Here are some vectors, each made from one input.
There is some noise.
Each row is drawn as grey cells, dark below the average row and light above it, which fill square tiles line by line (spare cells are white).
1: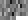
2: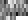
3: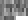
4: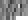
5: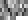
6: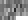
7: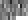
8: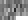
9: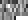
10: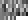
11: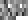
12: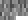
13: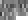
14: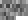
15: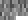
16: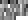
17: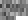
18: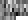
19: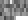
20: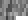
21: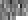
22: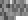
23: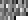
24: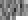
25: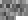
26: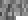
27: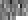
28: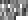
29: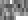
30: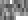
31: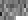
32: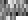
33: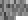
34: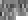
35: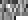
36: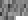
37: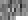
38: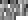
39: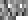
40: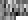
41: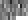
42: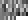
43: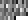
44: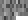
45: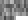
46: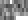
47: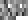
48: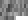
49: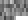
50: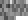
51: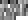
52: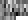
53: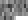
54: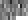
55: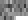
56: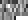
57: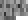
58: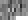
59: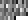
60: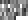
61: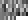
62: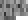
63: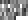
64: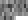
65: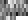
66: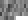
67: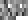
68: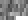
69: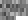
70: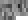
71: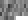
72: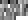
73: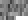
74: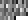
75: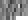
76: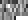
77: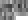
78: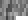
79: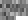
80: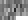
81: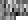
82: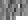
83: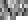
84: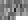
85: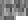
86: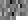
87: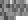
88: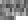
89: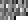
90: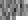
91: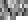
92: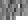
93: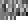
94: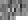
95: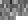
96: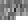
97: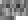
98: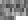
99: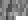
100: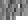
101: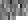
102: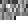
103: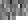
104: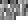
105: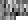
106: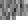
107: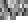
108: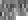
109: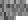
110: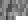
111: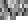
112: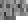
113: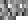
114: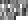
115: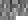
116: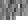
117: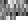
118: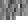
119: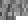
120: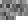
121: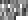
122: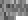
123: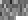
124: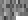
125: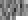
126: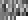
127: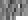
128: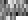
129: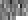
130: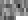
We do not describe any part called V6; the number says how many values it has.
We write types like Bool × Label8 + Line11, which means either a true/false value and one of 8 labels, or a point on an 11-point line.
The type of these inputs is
Circle9 + (Tree8 + Unit) × V6.
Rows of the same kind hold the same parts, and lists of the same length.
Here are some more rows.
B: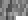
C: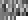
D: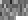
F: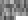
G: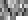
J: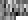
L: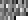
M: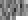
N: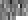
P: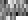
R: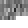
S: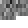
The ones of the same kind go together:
B, D, F, S
C, G, J, L, P
M, N, R

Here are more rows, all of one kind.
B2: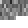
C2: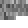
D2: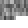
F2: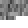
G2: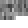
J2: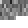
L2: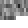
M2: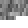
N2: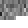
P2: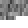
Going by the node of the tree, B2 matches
F2, J2 and P2.
